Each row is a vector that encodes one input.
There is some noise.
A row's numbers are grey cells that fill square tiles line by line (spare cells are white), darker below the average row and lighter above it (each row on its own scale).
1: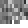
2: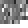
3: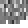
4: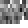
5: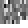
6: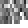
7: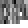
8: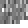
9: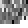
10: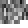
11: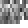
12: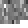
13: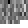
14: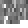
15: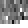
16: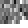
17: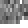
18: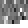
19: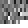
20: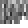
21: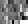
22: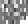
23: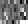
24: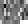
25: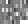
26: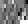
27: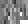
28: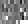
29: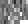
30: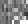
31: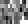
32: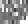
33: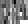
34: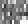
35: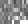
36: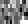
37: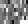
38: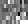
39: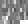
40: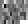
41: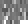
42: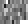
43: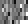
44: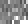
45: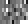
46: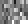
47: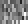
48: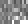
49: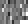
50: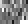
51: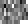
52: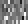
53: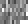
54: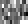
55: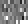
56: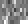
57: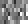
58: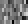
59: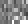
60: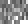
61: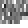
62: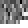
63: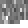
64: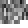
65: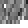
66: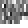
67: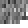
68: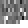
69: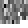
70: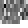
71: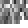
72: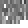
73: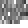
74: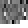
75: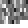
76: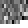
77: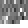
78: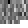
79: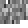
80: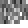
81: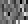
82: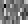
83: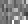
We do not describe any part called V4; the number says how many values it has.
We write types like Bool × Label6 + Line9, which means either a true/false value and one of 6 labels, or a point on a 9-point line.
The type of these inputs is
Bool × (Line5 + V4).
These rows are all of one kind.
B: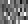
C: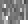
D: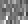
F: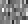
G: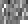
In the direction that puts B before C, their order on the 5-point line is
B, D, G, F, C.
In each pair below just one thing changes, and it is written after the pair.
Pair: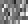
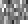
the true/false value
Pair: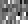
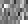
the place on the 5-point line
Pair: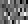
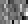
the place on the 5-point line
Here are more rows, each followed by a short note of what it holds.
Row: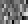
a point on a 5-point line and a true/false value
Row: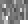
a point on a 5-point line and a true/false value
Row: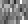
a true/false value and a value of V4
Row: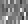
a point on a 5-point line and a true/false value
